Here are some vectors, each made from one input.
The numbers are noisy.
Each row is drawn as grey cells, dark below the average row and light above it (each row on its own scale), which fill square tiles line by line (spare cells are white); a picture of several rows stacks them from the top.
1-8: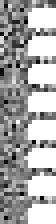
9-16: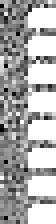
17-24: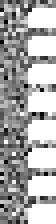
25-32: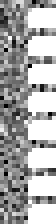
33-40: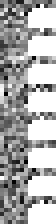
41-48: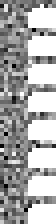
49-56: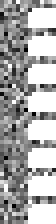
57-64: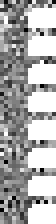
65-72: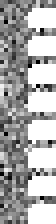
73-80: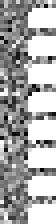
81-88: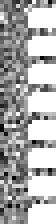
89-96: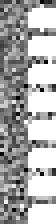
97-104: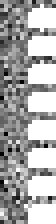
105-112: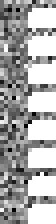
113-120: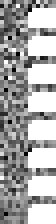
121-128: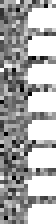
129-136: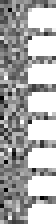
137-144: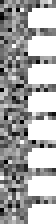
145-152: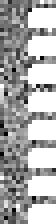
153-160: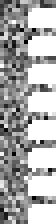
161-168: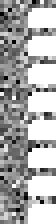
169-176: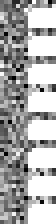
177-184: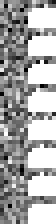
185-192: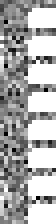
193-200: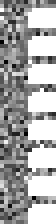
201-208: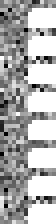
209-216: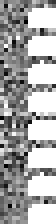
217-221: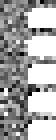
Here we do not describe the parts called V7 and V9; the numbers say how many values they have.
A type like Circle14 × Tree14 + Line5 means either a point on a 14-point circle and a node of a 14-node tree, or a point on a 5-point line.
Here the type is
Bool × Line8 × V9 + V7.
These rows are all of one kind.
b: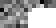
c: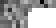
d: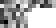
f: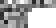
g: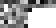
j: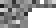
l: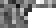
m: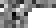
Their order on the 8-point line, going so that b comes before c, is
b, g, m, l, j, c, f, d.
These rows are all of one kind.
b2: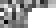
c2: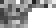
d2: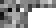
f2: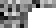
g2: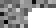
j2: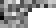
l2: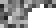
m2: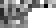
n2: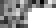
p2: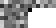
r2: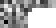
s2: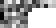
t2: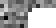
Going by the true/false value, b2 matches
g2, n2 and r2.
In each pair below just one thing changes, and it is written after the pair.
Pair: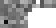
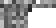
the true/false value
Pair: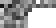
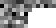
the value of V9
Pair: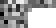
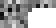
the true/false value
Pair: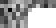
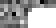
the place on the 8-point line
